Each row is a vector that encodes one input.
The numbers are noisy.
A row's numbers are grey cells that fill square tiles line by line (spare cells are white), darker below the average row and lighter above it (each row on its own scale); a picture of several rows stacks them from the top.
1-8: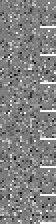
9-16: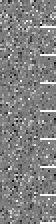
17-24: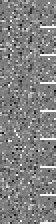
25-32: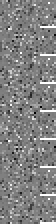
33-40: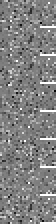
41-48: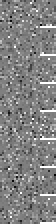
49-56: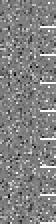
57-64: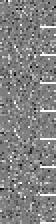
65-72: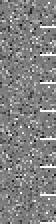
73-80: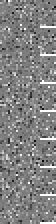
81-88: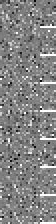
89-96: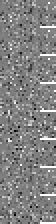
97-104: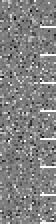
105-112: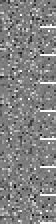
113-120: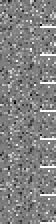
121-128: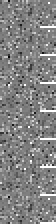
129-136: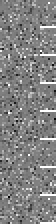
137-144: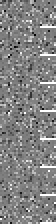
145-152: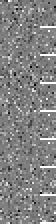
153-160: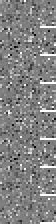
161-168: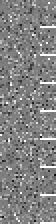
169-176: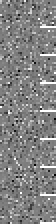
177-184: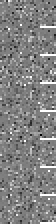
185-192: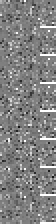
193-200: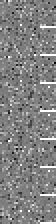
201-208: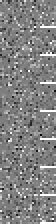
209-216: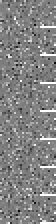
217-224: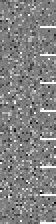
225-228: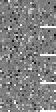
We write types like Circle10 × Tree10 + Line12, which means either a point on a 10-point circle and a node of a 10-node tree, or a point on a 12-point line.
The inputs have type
(Bool × Bool × Bool + Unit) × (Circle9 + Unit).
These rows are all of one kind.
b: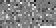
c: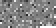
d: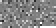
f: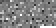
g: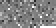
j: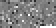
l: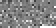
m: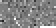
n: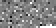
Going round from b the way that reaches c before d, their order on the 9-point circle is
b, f, j, n, c, l, d, m, g.
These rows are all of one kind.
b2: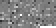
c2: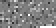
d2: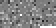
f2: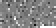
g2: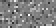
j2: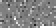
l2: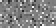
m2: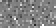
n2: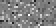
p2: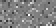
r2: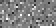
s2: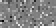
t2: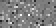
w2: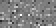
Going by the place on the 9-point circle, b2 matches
d2, r2, t2 and w2.
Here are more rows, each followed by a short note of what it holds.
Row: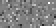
three true/false values
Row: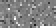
a point on a 9-point circle and three true/false values
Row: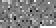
a fixed value
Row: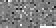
a point on a 9-point circle
